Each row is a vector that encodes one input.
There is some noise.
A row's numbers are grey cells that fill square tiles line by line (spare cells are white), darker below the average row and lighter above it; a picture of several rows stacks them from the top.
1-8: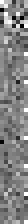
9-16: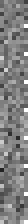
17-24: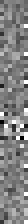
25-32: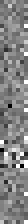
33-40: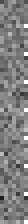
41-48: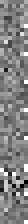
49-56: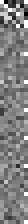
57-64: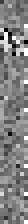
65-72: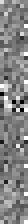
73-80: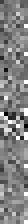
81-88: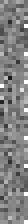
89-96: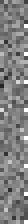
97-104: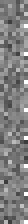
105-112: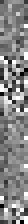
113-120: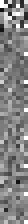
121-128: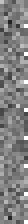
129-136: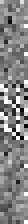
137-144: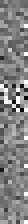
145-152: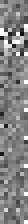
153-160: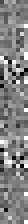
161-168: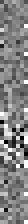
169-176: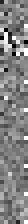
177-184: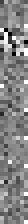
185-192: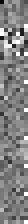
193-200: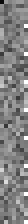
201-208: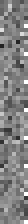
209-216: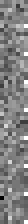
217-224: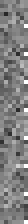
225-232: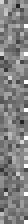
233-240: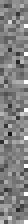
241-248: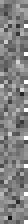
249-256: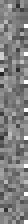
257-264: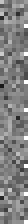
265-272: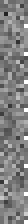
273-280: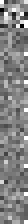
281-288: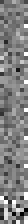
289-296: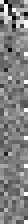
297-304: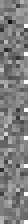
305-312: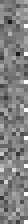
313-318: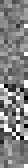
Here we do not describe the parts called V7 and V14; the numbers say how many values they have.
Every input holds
either a point on a 5-point line, four true/false values and a value of V14, or a value of V7.
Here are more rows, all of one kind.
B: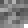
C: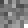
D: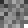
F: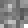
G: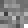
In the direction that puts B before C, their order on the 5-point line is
F, B, D, G, C.
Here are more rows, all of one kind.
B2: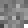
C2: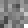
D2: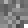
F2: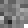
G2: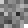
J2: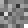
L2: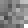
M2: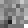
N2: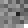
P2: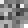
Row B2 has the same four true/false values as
C2, G2, J2 and L2.
